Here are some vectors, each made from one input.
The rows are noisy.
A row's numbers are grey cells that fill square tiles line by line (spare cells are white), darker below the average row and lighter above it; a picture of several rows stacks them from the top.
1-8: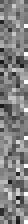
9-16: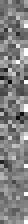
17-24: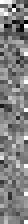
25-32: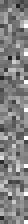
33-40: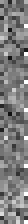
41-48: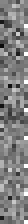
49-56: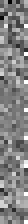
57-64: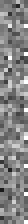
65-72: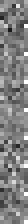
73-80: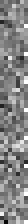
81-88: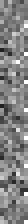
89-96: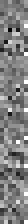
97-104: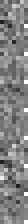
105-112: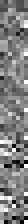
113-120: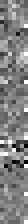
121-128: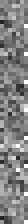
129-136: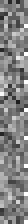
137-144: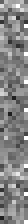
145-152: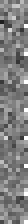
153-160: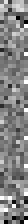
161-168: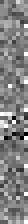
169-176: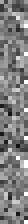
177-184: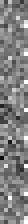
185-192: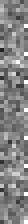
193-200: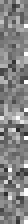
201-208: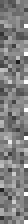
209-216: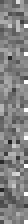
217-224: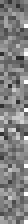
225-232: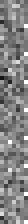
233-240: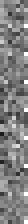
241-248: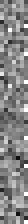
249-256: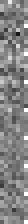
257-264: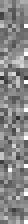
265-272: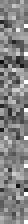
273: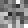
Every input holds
a list of up to three points on a 6-point line.
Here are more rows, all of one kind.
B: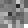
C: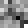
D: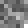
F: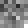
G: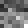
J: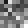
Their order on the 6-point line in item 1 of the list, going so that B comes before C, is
J, D, F, G, B, C.
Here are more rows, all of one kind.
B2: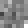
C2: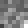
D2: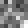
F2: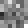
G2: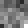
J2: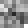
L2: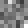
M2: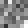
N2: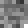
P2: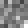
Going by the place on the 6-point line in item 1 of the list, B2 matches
D2, J2, M2 and P2.
